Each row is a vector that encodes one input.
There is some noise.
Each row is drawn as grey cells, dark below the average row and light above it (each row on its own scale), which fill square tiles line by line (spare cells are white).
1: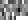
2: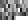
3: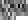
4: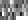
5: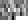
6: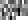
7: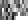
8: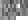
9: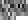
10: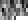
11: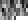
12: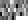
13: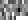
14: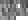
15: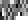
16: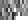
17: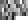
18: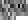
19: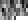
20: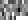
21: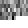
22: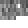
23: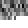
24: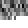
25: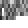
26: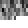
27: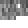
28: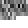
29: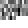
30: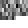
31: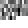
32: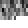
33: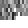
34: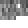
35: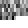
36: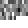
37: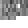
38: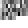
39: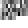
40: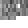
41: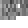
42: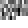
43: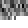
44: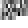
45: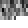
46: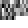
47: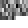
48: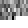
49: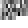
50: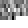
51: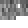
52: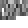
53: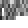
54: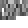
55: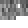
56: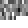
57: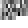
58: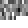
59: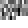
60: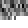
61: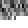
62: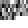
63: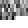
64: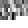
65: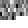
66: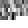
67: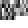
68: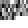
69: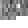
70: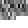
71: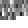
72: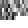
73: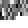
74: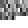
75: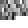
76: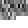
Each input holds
either a point on each of two 4-point lines, or a point on an 8-point line.
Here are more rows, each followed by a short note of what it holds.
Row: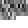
a point on an 8-point line
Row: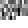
a point on an 8-point line
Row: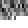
a point on an 8-point line
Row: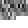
a point on an 8-point line
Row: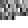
a point on each of two 4-point lines
